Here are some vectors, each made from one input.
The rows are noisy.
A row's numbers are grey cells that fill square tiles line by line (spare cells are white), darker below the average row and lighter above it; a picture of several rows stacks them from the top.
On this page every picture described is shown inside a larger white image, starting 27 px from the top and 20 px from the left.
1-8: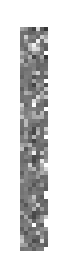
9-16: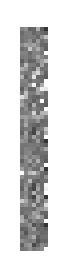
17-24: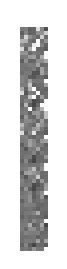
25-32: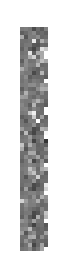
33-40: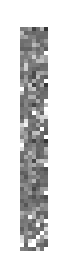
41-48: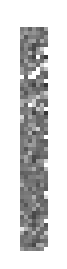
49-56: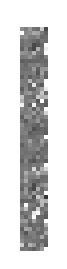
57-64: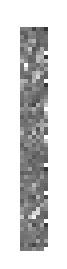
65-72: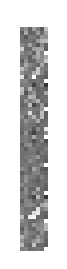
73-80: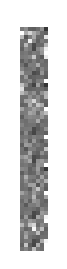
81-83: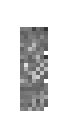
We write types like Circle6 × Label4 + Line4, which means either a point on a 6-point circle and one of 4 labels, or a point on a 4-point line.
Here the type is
Bool × Bool × Bool.
